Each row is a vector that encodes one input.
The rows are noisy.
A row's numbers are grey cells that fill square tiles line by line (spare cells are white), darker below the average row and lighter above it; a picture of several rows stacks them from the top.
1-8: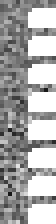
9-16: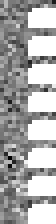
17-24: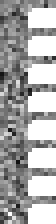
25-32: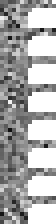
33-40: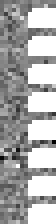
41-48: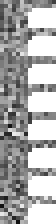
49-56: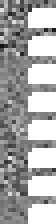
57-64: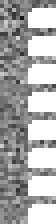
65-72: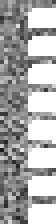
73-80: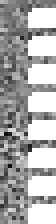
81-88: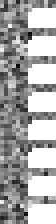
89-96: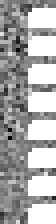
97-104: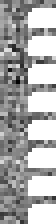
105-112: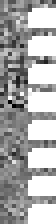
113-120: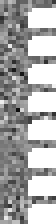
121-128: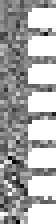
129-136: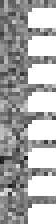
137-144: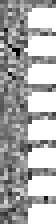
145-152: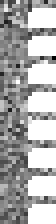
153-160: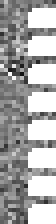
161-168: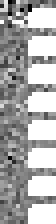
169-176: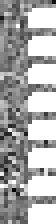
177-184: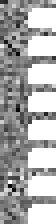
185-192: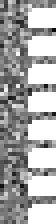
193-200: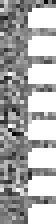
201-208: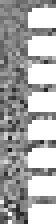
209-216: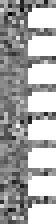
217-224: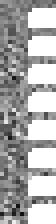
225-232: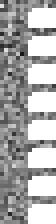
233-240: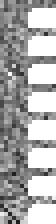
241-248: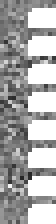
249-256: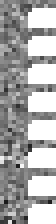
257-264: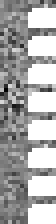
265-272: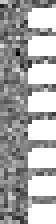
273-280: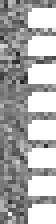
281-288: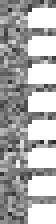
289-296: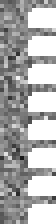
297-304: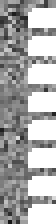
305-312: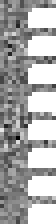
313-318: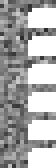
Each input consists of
a point on an 8-point line and a true/false value.
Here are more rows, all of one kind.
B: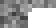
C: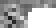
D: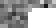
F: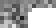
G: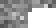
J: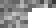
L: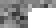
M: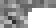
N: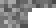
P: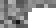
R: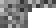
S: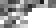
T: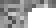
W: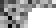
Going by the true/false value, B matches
D, F, L and W.
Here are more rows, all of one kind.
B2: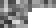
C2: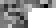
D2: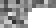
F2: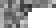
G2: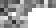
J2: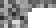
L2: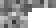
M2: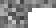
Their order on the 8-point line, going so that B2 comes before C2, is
M2, G2, B2, L2, F2, C2, D2, J2.
